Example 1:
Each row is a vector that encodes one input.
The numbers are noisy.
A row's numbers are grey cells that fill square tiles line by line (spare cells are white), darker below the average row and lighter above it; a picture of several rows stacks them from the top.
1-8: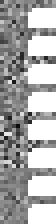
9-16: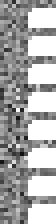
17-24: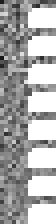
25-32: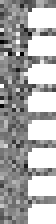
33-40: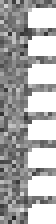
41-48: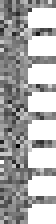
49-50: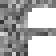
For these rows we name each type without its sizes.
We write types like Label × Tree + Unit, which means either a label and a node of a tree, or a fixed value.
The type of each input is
Line.
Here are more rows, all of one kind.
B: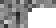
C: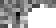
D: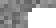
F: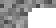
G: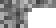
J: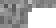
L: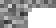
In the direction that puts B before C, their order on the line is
B, G, D, C, F, L, J.
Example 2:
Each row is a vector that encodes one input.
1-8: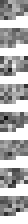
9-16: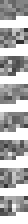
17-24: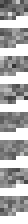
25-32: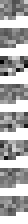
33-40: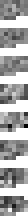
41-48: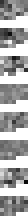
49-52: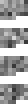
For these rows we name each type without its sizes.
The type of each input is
Tree.
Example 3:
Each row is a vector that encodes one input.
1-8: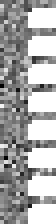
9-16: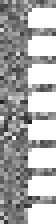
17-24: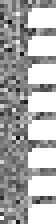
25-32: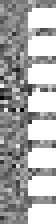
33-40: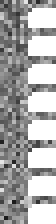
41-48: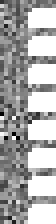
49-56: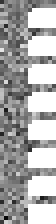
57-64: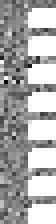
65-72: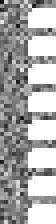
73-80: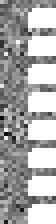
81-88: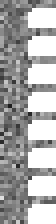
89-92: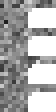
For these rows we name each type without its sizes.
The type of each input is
Line.
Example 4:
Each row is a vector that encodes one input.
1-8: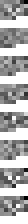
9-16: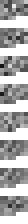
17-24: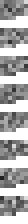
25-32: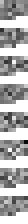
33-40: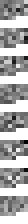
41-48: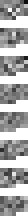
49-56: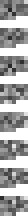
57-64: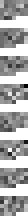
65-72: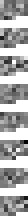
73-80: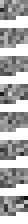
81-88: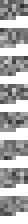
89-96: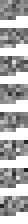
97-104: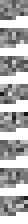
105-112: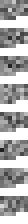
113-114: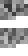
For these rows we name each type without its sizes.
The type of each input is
Line × Line.
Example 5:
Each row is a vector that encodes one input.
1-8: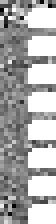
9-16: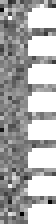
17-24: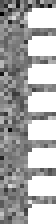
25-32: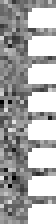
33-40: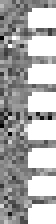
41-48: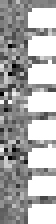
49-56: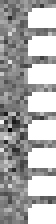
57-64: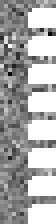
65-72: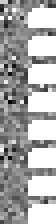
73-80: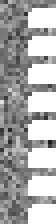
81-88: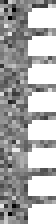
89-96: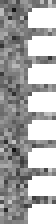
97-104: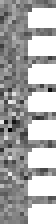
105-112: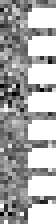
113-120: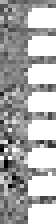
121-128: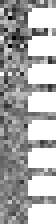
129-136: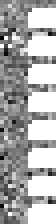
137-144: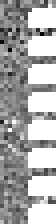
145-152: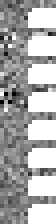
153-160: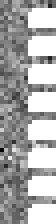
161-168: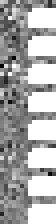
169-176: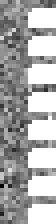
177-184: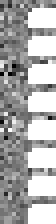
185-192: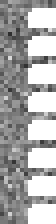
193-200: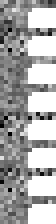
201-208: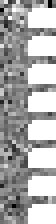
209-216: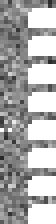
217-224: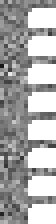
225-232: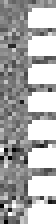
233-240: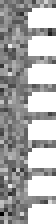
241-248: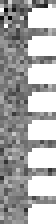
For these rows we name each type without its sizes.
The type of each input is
Circle + Unit.
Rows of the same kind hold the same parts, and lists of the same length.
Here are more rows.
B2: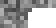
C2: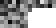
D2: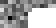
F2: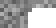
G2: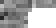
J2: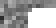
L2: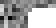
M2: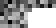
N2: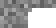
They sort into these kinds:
B2, D2, F2, G2, J2, L2, N2
C2, M2

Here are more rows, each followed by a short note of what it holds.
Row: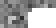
a point on a circle
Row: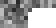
a point on a circle
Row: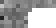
a point on a circle
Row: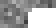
a point on a circle
